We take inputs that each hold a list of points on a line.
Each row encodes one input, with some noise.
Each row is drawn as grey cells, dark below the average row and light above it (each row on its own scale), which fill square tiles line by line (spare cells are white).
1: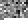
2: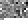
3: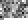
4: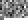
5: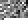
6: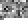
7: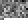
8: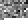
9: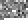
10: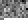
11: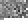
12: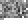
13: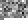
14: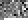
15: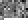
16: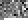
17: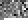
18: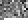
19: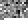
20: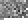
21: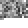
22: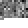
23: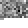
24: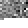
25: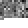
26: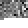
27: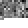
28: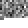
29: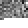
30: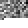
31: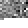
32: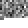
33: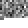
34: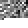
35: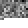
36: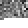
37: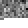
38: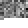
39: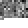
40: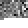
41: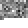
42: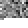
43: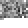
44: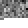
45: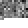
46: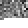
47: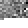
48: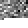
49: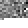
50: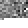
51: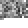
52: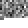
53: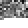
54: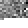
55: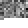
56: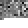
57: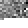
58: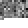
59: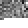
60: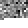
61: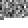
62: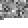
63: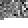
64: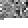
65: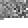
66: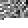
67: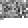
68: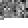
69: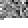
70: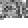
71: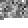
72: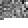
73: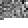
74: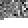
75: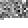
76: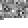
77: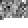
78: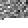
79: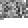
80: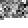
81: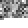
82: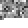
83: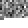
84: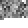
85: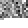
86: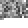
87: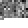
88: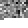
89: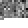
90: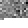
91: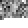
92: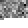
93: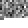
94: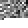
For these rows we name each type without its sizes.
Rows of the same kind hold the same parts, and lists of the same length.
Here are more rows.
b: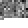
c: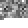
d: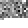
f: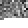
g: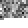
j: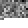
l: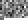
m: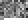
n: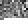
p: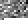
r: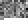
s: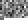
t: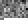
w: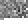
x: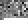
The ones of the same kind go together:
b, f, j, m, n, r, t, x
c, d, g, p, w
l, s

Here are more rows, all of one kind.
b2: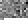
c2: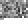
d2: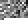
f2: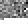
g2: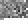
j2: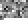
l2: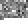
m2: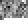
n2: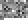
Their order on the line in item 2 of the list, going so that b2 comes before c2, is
f2, g2, l2, b2, n2, c2, d2, m2, j2.
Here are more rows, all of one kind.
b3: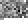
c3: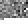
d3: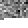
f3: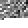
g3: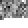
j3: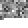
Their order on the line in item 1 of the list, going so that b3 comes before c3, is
g3, j3, b3, c3, d3, f3.
